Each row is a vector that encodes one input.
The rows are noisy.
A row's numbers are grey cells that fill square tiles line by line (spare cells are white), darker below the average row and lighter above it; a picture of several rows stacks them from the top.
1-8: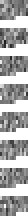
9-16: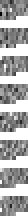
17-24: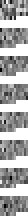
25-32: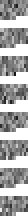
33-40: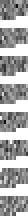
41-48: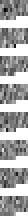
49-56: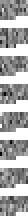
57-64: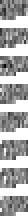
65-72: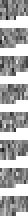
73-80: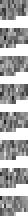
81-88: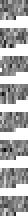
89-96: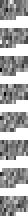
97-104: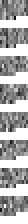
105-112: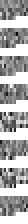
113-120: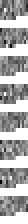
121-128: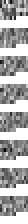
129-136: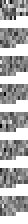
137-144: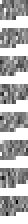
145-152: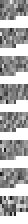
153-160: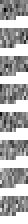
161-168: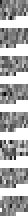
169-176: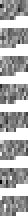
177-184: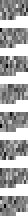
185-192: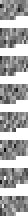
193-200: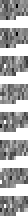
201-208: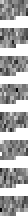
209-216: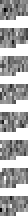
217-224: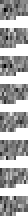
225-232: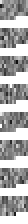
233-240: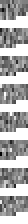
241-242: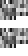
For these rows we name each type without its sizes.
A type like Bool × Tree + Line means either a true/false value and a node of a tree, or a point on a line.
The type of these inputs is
(Bool × Bool × Bool + Tree) × Label + Unit.
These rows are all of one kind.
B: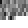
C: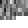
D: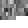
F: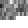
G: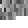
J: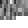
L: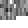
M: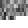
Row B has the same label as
F and M.
